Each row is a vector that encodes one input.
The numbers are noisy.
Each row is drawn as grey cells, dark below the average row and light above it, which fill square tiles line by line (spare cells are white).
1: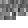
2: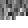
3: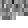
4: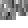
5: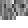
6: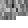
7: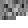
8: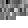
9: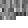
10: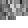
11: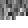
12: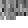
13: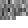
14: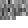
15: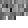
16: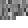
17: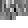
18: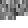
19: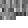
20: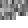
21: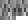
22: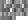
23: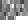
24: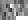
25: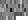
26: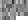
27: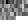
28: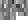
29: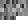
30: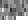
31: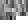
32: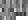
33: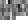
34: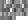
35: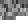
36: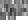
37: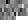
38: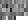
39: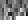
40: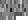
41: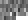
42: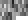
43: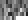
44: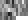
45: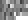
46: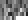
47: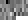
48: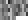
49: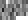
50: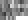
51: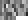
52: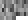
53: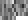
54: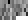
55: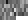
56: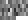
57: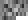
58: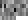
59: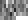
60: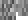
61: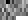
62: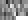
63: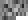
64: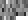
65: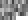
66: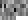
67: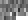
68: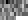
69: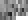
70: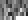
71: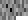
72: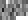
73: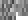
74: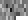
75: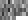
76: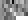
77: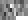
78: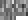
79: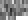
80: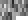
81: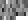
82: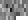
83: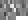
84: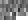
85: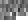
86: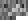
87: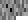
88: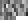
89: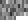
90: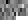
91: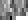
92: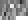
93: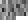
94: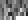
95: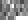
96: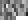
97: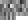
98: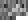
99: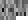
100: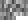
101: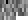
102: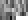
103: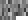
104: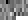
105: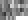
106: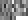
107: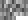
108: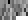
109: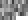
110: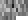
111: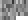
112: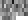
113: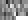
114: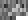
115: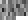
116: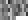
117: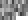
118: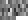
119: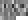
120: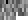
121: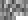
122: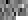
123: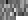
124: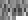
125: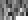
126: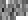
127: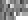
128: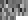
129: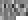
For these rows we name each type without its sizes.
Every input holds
either a fixed value, or two labels.
